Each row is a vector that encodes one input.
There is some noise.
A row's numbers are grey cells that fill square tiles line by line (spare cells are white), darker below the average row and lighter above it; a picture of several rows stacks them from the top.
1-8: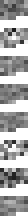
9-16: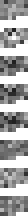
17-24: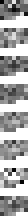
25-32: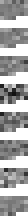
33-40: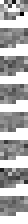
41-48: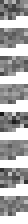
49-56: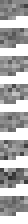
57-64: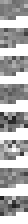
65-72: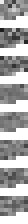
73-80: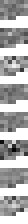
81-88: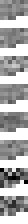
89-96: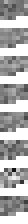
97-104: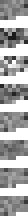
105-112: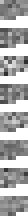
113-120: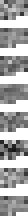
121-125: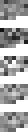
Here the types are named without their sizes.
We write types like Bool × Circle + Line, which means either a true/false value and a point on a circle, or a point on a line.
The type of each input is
Bool × Tree + Label.
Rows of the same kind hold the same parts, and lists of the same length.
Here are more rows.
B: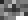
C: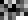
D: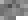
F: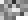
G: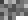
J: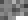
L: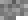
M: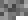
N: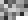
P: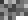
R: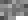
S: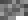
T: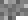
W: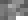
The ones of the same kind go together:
B, J, N, R, S, W
C, D, F, G, L, M, P, T

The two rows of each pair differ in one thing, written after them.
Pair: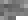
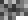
the true/false value
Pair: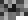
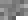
the true/false value
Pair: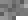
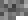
the node of the tree
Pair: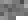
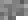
the true/false value
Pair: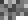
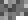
the true/false value
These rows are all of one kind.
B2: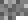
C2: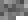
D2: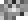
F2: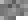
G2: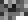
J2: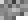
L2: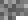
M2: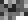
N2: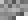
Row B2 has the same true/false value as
L2 and N2.
